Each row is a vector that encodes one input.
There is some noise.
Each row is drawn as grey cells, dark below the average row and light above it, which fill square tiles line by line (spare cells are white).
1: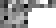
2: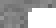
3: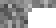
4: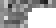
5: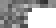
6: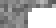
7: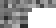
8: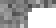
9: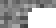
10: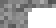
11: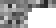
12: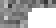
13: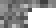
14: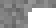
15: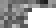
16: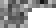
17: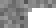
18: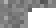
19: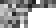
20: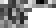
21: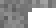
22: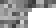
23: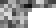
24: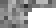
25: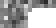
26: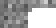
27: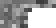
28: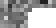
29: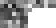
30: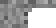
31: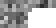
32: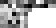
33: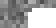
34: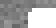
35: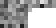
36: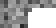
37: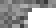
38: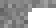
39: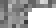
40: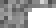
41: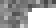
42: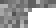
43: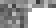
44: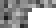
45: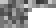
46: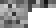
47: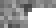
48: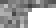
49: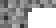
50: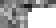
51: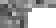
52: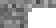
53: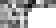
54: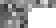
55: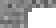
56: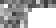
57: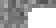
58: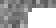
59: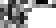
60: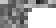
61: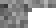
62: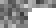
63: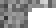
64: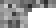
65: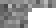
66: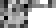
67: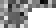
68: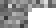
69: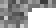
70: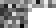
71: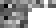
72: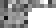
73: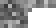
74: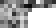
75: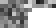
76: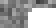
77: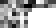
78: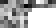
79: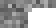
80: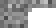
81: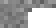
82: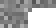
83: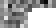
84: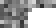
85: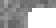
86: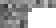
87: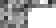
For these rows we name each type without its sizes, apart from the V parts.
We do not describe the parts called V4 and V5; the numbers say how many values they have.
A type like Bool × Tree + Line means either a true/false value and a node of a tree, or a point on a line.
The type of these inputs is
(Bool × Bool × Bool + V5) × V4 + Line × Line + Unit.
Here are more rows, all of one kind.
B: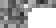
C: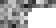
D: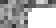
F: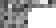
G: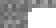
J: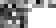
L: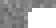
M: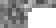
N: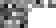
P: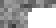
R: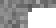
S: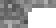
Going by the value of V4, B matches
D and M.
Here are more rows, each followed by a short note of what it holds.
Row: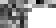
three true/false values and a value of V4
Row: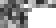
a value of V4 and a value of V5
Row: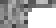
three true/false values and a value of V4
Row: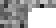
a fixed value
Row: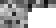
a point on each of two lines
